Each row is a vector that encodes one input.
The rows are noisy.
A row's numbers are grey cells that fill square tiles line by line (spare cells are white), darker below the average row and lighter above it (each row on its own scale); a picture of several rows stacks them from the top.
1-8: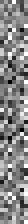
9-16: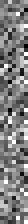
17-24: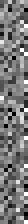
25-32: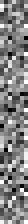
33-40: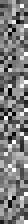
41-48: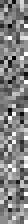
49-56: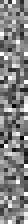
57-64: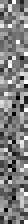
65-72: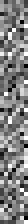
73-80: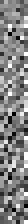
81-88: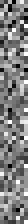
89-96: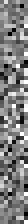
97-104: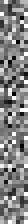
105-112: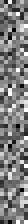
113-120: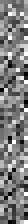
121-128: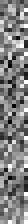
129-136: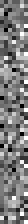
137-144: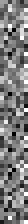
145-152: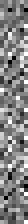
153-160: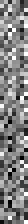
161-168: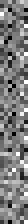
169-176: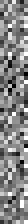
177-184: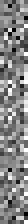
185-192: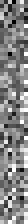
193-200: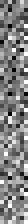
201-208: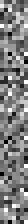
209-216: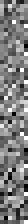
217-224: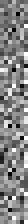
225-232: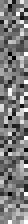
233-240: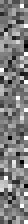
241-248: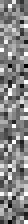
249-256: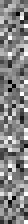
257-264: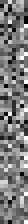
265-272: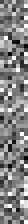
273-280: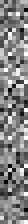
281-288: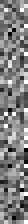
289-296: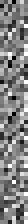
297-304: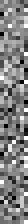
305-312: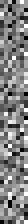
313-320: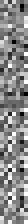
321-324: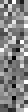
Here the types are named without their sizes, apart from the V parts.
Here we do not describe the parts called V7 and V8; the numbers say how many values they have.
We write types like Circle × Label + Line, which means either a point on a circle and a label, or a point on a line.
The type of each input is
(Bool × V8 + Unit) × Label × V7.
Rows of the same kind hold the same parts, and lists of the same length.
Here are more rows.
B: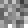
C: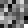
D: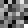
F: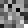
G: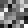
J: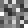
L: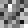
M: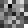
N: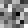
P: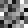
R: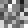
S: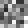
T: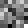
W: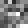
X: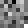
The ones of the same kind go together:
B, D, F, L, M, N, R, T, X
C, G, J, P, S, W

